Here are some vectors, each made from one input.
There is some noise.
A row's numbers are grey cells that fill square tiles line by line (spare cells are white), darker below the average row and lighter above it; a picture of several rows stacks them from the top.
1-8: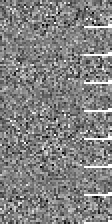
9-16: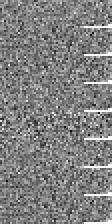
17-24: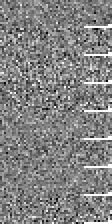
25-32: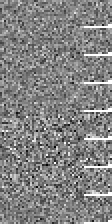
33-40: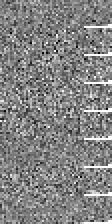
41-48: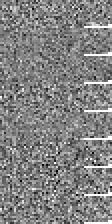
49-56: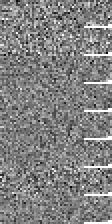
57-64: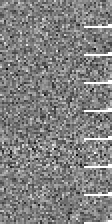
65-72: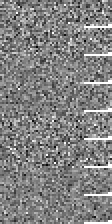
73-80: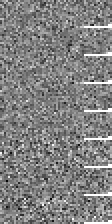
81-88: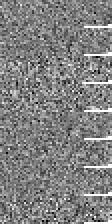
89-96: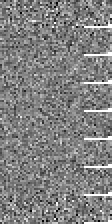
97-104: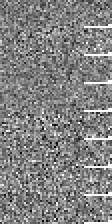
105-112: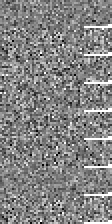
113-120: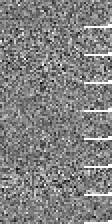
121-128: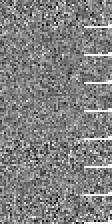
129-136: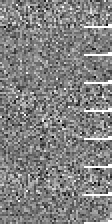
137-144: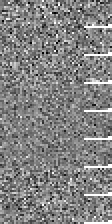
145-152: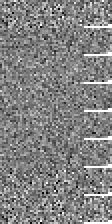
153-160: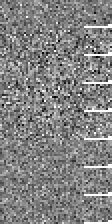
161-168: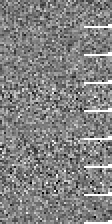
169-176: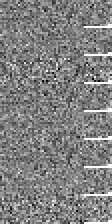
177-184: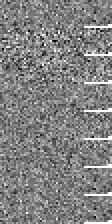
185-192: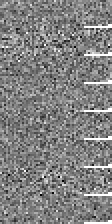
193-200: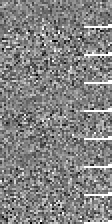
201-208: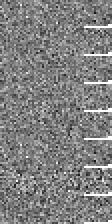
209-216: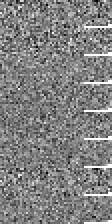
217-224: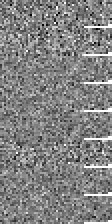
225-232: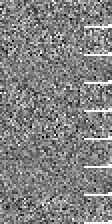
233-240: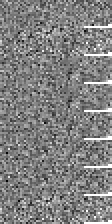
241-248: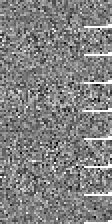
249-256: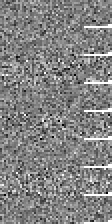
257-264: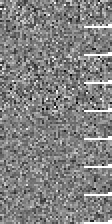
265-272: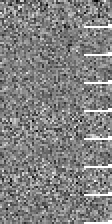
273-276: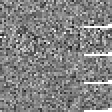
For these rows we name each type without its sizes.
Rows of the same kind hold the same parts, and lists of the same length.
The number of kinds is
3.
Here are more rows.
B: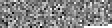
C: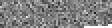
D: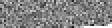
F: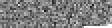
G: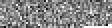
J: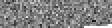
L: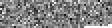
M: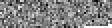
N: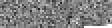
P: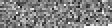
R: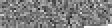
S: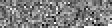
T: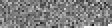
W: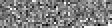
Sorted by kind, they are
B, G, L, M, P
C, D, F, J, N, R, T
S, W

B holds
a node of a tree.
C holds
a point on a line.
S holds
a label.
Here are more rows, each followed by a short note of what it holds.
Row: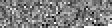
a label
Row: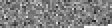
a point on a line
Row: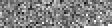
a node of a tree
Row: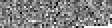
a label
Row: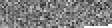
a point on a line
